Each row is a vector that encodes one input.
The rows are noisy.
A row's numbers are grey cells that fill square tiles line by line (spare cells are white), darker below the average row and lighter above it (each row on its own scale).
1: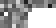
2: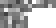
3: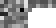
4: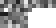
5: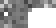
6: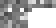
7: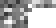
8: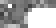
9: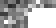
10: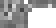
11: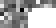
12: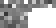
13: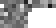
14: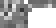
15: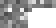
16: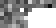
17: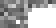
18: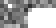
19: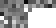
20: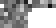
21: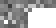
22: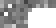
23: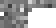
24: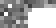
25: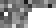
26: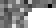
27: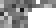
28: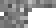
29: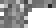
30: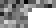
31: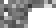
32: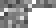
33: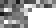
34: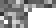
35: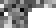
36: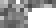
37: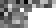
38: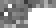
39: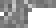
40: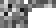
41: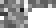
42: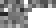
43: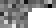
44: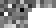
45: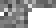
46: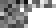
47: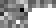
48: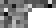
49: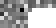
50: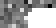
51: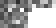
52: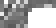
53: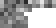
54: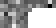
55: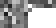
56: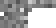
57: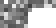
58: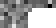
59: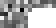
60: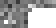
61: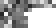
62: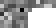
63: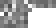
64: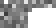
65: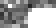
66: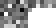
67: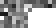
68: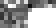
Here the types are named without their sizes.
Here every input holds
four true/false values.
